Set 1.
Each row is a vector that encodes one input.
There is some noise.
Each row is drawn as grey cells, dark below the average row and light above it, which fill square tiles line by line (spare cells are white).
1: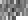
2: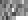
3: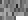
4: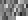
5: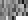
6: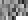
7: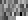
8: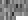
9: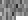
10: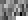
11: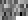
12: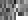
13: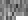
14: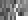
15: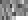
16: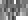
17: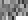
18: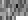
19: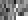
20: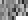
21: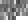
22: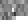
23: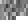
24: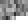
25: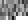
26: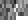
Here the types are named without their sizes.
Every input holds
a point on a line.
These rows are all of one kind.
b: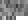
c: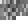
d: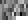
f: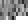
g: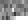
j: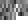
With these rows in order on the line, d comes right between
g and j.
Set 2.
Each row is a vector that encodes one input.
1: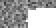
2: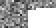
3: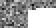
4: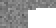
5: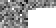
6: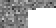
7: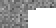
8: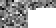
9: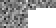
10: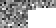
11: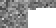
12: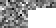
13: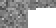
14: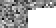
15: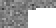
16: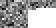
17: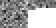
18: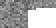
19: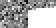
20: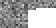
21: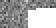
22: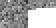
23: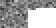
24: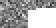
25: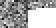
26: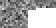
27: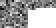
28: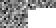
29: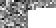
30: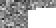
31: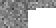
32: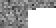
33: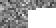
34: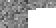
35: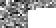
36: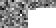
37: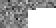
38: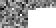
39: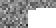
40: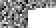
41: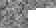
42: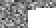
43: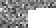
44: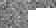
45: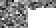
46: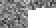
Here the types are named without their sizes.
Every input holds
either a fixed value, or a node of a tree.
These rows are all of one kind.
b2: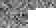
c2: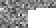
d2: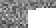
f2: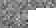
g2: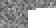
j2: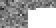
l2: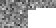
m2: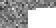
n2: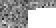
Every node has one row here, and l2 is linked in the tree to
d2, g2 and j2.
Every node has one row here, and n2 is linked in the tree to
b2.
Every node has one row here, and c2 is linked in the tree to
d2.
